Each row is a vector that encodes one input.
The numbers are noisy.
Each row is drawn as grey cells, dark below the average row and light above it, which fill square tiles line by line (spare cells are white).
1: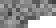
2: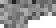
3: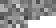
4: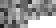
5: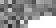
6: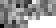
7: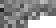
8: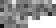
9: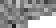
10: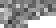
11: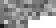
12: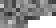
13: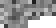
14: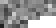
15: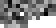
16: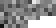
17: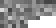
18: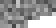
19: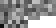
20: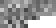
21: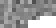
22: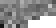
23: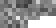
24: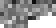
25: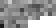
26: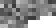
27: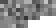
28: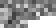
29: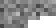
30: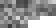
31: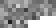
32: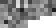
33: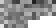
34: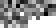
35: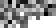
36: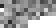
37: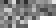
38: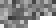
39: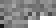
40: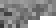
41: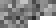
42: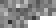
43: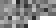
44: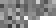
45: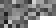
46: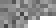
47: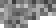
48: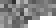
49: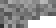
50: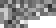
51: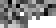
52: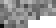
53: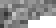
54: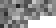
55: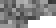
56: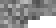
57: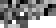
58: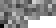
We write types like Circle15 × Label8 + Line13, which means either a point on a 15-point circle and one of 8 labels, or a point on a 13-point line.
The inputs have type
List2(Line4).
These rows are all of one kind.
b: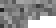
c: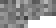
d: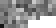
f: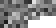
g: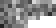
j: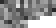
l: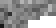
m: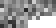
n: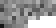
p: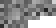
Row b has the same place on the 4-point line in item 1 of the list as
l and n.
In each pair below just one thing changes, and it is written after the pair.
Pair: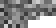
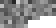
the place on the 4-point line in item 1 of the list
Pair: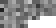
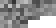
the place on the 4-point line in item 1 of the list
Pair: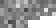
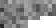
the place on the 4-point line in item 1 of the list
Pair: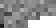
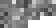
the place on the 4-point line in item 1 of the list
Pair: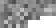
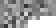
the place on the 4-point line in item 2 of the list
